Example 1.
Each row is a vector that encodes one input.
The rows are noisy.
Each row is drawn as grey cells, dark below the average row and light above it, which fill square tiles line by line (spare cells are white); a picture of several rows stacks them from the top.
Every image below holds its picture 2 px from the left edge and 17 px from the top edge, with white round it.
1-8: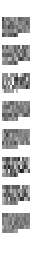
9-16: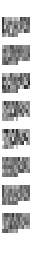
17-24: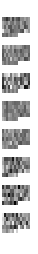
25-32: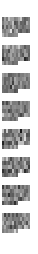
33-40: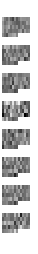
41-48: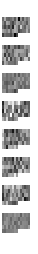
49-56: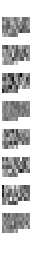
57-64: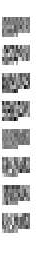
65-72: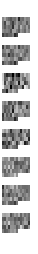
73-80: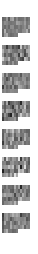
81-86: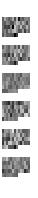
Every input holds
a point on an 8-point circle.
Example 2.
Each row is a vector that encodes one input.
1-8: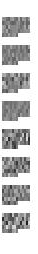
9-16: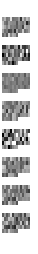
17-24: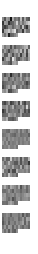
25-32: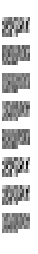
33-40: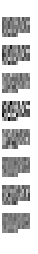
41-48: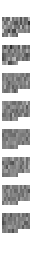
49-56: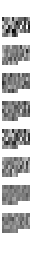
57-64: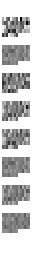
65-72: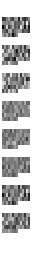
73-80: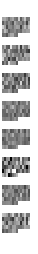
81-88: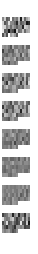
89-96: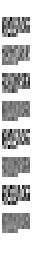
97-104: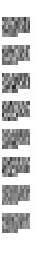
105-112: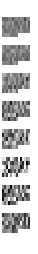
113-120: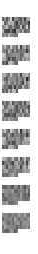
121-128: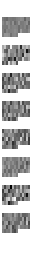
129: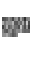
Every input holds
a point on a 15-point line.
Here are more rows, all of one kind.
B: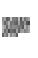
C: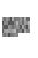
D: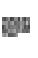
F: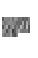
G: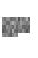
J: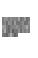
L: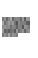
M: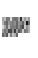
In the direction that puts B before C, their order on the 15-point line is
G, M, L, D, B, C, F, J.
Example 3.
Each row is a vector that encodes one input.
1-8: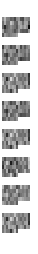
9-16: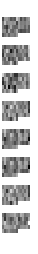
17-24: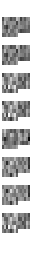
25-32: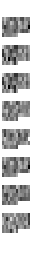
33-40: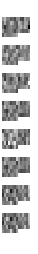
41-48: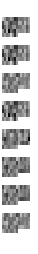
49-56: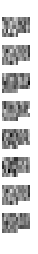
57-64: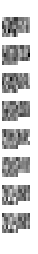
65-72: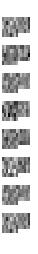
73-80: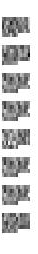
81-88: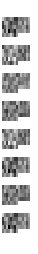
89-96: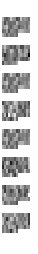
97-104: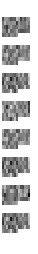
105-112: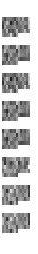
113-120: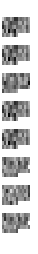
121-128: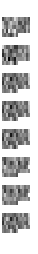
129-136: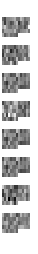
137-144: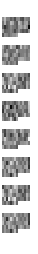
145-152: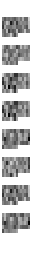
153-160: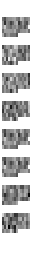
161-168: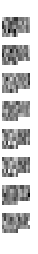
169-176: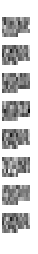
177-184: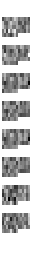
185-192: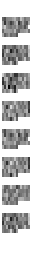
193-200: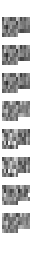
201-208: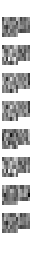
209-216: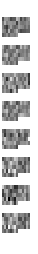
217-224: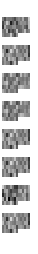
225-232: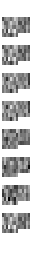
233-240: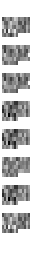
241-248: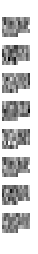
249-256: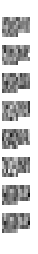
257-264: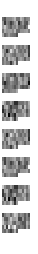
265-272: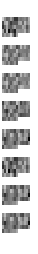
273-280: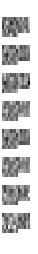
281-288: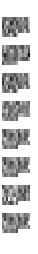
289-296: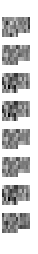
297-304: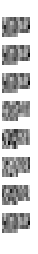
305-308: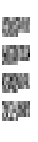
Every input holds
three true/false values.
